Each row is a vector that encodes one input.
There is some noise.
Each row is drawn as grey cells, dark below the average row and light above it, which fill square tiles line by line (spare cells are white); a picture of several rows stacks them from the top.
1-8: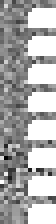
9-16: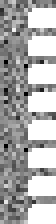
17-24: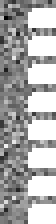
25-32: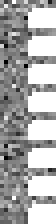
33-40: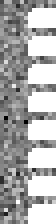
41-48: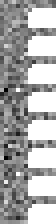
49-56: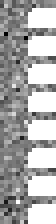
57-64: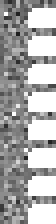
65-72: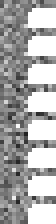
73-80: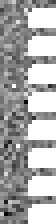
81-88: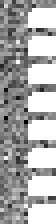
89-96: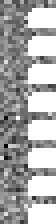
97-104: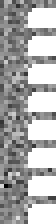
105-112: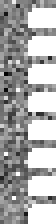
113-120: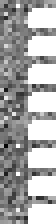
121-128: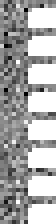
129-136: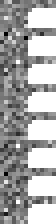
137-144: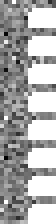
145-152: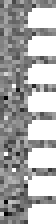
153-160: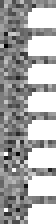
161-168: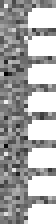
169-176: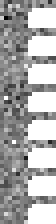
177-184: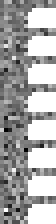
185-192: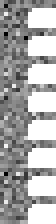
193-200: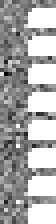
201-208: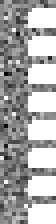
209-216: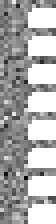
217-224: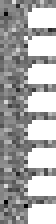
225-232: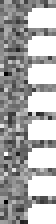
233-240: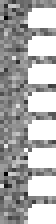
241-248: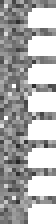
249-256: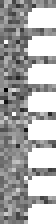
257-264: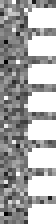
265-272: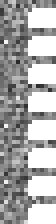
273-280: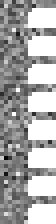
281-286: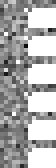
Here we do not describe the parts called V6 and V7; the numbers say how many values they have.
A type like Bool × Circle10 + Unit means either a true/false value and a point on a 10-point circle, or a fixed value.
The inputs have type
(Line5 + V6) × V7 + List2(Line4).
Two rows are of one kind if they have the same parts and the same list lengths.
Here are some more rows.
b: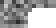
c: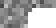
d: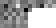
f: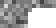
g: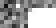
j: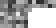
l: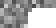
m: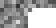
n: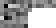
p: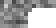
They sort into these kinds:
b, f, p
c, l
d, g, n
j
m

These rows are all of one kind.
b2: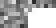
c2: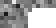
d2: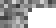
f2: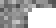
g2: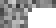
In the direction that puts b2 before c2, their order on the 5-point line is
b2, f2, g2, d2, c2.
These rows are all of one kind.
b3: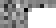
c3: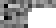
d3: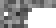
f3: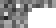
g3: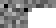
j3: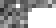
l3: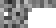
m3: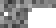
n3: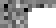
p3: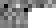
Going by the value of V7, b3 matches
l3 and m3.
